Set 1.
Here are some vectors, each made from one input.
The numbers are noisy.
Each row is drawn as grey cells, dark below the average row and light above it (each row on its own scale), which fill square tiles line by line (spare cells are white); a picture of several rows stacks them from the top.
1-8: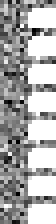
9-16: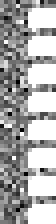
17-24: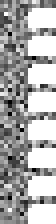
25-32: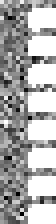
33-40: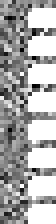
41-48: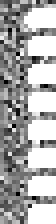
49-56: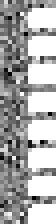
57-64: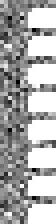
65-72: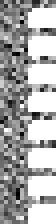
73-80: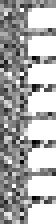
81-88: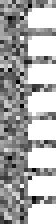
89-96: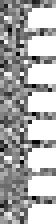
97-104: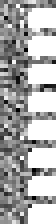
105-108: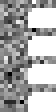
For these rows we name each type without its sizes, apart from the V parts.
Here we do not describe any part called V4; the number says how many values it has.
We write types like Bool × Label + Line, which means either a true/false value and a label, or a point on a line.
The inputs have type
Label × V4 + Line.
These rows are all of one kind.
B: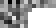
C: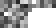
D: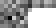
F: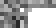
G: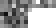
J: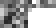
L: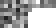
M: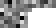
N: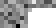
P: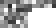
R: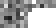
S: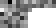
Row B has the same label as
M, R and S.
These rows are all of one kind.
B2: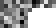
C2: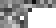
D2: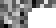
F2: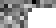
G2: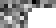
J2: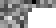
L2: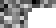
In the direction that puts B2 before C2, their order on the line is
D2, B2, L2, G2, F2, J2, C2.
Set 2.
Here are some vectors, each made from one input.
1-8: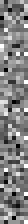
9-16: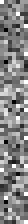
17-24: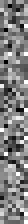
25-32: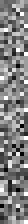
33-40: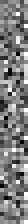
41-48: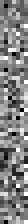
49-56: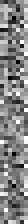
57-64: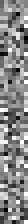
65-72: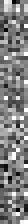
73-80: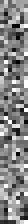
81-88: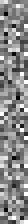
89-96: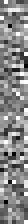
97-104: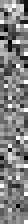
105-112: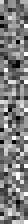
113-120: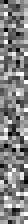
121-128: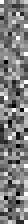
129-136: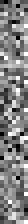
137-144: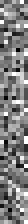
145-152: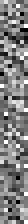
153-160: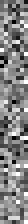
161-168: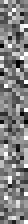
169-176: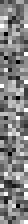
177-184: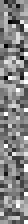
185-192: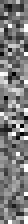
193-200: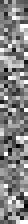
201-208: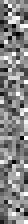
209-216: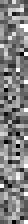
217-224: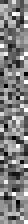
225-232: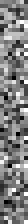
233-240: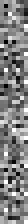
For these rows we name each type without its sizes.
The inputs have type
(Bool × Bool × Bool × Bool + Unit) × Line × Tree.
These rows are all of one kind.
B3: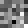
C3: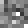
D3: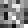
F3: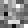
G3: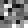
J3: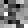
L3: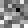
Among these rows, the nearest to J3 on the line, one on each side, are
B3 and G3.
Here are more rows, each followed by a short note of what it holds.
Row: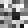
a point on a line and a node of a tree
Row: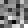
a point on a line, a node of a tree and four true/false values
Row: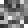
a point on a line, a node of a tree and four true/false values
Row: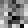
a point on a line and a node of a tree
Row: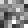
a point on a line, a node of a tree and four true/false values
